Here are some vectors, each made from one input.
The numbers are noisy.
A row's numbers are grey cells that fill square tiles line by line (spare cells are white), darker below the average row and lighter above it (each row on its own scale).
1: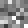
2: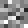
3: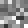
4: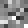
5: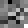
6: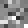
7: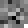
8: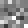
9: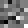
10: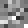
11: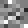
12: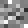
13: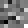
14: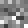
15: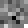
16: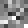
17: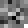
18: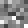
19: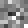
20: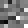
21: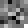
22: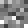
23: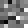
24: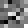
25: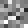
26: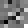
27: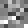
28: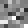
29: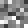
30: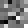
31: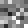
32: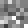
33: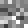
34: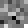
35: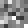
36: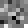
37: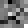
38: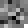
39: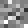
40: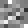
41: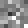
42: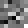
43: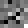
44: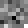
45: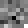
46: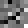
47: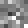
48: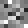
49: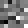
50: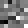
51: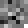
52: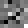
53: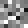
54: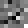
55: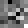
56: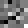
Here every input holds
a point on a 6-point line and a true/false value.
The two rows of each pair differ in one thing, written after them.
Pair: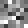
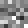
the place on the 6-point line
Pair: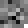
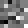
the place on the 6-point line
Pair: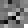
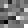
the place on the 6-point line
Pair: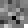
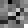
the place on the 6-point line
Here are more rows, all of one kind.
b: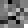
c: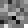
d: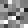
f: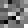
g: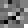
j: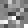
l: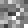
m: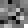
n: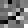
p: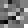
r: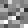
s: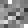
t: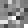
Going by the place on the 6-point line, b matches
j and t.
